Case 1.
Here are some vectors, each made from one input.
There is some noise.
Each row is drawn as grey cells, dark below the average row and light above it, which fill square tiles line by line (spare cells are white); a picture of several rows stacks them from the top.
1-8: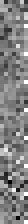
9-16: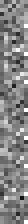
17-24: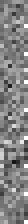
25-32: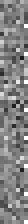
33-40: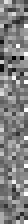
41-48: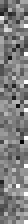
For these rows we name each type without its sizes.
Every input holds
either a label, or a point on each of two lines.
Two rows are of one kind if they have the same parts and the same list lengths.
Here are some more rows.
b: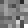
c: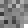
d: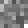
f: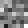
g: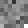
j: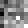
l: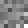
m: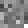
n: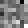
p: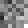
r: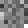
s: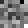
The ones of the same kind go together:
b, d, f, g, l, m, n, r, s
c, j, p

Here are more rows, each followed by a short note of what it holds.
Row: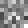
a label
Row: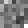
a point on each of two lines
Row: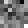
a point on each of two lines
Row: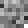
a point on each of two lines
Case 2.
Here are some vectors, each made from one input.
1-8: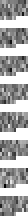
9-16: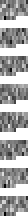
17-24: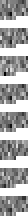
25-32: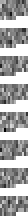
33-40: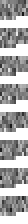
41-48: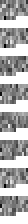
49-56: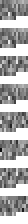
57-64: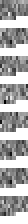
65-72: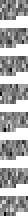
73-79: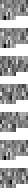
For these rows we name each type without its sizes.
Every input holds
either a point on a circle, or a node of a tree.
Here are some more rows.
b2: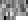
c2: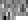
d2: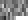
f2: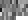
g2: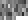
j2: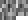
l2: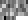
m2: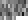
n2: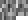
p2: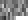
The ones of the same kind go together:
b2, c2, d2, f2, j2, l2, n2, p2
g2, m2

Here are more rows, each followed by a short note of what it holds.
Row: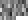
a node of a tree
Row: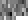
a node of a tree
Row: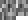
a point on a circle
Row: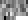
a point on a circle
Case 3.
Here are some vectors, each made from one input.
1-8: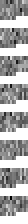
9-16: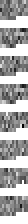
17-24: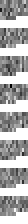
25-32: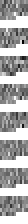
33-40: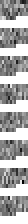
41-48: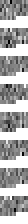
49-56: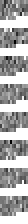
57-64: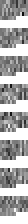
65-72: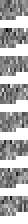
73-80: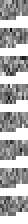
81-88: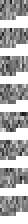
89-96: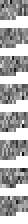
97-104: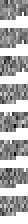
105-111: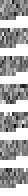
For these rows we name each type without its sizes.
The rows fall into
2 kinds.
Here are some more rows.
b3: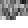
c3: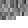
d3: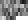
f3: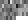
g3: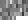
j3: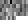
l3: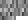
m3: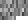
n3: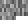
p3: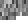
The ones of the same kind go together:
b3, d3
c3, f3, g3, j3, l3, m3, n3, p3

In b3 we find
a fixed value.
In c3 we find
a point on a circle and a true/false value.
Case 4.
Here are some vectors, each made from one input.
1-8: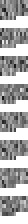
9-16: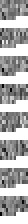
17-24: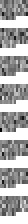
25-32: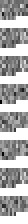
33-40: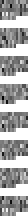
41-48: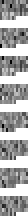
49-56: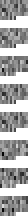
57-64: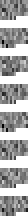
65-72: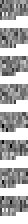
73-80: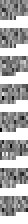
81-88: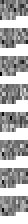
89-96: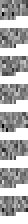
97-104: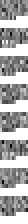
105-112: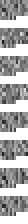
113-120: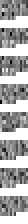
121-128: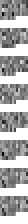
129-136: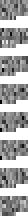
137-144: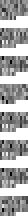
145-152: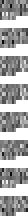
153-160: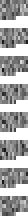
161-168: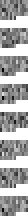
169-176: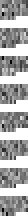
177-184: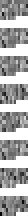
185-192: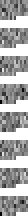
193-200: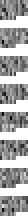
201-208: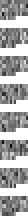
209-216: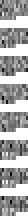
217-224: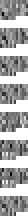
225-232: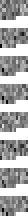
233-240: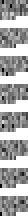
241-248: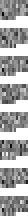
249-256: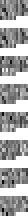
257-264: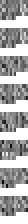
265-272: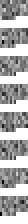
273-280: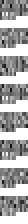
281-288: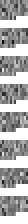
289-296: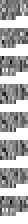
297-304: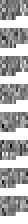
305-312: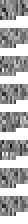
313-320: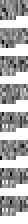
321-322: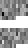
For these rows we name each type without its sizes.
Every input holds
either a point on a circle, or a node of a tree.
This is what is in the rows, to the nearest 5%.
About 55% of them hold a point on a circle. The rest hold a node of a tree.
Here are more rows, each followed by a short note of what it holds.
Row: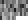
a point on a circle
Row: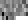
a node of a tree
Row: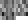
a node of a tree
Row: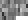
a node of a tree
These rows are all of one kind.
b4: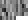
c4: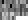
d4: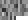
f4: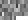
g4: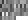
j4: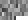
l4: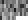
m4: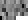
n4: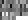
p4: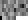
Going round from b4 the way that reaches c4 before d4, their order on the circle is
b4, m4, p4, l4, c4, n4, g4, f4, j4, d4.
